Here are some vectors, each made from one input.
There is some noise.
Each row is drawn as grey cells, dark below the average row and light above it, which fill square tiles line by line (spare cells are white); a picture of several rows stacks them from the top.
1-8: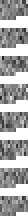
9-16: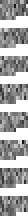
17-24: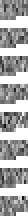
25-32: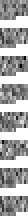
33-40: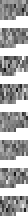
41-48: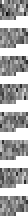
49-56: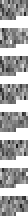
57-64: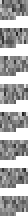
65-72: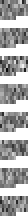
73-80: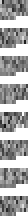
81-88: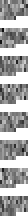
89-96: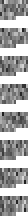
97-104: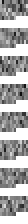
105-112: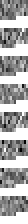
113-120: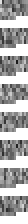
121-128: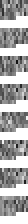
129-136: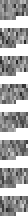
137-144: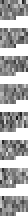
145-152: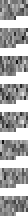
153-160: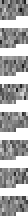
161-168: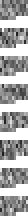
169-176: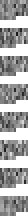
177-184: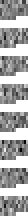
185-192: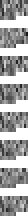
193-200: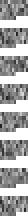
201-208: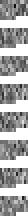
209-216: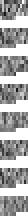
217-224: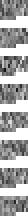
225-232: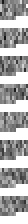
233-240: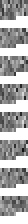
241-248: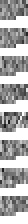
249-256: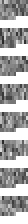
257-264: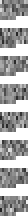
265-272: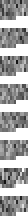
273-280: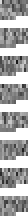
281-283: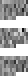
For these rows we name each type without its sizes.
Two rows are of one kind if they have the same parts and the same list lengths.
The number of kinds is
4.
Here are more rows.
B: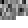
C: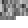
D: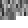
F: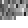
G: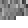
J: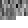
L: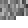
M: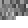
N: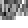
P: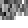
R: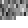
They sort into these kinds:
B, G, L
C, M
D, F, J, R
N, P

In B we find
a node of a tree.
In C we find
a node of a tree and three true/false values.
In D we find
a point on a circle.
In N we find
a fixed value.
